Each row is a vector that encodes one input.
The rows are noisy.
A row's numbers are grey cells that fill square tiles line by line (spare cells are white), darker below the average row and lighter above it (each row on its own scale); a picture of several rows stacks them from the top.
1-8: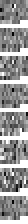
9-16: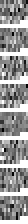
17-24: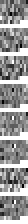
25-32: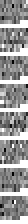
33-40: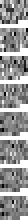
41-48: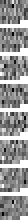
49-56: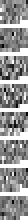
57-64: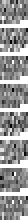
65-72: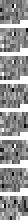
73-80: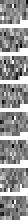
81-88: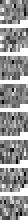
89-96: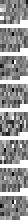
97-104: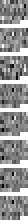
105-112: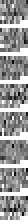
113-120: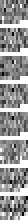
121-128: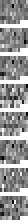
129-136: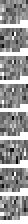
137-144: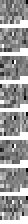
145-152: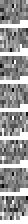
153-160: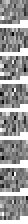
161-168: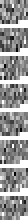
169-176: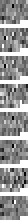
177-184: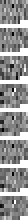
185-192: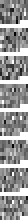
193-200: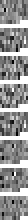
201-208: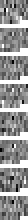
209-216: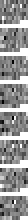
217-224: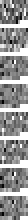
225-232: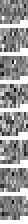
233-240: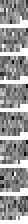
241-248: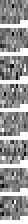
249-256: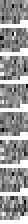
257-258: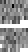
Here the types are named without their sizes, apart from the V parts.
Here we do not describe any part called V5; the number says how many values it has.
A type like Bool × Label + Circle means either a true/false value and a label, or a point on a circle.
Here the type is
(Circle + Unit) × Line + V5.
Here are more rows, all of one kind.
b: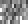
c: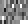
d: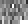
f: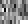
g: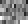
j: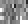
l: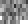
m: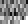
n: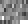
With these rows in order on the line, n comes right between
f and g.
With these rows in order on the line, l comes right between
b and j.
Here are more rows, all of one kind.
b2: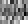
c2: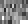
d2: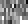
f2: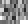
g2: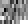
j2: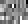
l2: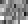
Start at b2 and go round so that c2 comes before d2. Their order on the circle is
b2, f2, g2, c2, d2, j2, l2.
